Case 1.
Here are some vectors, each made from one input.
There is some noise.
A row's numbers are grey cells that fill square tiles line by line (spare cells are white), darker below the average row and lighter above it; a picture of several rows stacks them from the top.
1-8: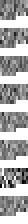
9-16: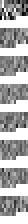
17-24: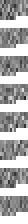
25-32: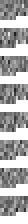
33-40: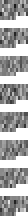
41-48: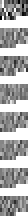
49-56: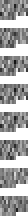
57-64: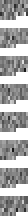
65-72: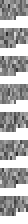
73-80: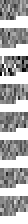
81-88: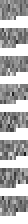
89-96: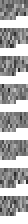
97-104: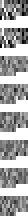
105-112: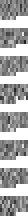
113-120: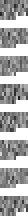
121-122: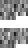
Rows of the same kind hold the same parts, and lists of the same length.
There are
3 kinds of row.
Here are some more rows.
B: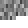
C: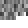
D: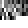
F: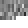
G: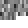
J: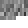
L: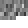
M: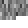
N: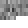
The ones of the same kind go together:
B, F, J, L, M, N
C, G
D

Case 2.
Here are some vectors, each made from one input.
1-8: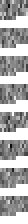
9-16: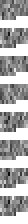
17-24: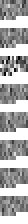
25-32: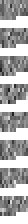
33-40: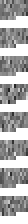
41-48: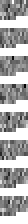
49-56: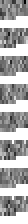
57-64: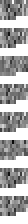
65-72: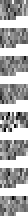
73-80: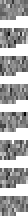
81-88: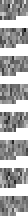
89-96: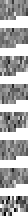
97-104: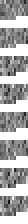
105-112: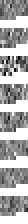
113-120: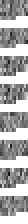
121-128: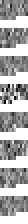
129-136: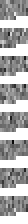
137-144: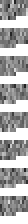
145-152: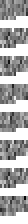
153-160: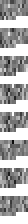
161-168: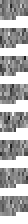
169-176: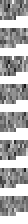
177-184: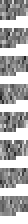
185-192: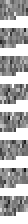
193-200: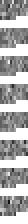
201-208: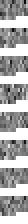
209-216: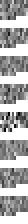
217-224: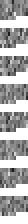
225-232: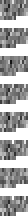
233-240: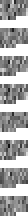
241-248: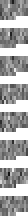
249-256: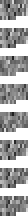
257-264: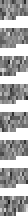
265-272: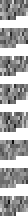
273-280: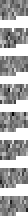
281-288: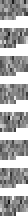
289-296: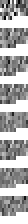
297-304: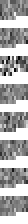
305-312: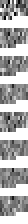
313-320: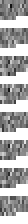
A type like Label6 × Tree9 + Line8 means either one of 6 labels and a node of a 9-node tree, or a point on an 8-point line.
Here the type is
List2(Circle15).
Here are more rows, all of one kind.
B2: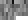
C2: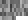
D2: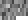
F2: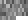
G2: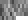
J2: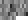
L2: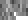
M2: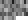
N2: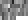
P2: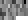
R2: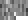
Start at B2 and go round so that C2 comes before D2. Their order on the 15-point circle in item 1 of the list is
B2, F2, J2, C2, M2, P2, G2, L2, R2, D2, N2.
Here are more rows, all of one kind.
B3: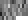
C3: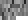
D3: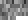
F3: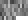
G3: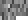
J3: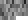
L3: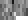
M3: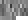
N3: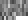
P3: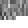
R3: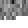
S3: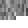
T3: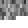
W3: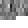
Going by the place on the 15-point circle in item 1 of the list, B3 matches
F3, N3 and P3.
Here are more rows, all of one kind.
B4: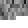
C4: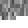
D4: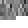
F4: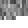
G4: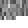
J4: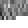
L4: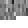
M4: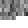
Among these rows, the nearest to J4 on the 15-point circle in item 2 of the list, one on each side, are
B4 and F4.
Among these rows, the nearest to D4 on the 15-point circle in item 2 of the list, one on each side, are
B4 and L4.
